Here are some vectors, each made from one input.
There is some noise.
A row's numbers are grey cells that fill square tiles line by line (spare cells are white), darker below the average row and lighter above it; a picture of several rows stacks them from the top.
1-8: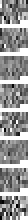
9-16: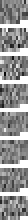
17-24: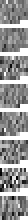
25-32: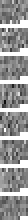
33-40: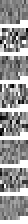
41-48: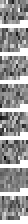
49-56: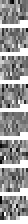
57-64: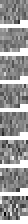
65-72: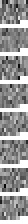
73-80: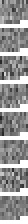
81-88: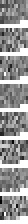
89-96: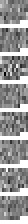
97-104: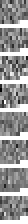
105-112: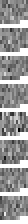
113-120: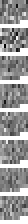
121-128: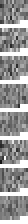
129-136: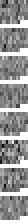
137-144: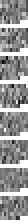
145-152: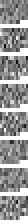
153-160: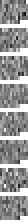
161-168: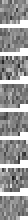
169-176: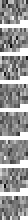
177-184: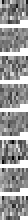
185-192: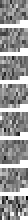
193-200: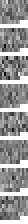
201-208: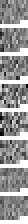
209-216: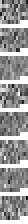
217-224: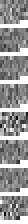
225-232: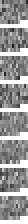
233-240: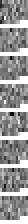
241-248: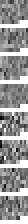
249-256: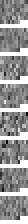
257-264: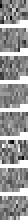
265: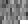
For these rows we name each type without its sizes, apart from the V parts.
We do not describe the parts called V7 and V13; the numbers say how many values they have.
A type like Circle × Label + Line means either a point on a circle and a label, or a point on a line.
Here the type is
Bool × (Circle + Unit) × V7 × V13.
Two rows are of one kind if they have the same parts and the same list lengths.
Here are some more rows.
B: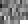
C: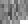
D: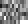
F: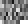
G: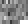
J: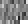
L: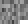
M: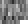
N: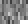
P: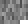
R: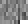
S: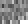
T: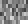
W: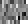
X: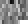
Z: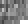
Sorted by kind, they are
B, C, D, G, S, T, X, Z
F, J, L, M, N, P, R, W

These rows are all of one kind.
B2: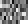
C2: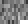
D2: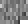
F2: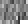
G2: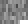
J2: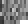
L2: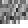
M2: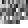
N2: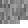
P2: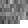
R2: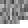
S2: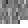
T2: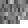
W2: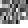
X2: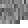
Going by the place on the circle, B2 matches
D2, L2, P2 and R2.
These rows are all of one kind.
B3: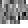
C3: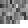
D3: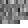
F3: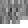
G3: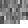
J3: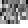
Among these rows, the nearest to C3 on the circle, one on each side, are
D3 and G3.
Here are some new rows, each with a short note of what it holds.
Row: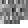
a point on a circle, a true/false value, a value of V7 and a value of V13
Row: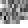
a point on a circle, a true/false value, a value of V7 and a value of V13
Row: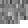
a true/false value, a value of V7 and a value of V13
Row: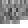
a point on a circle, a true/false value, a value of V7 and a value of V13
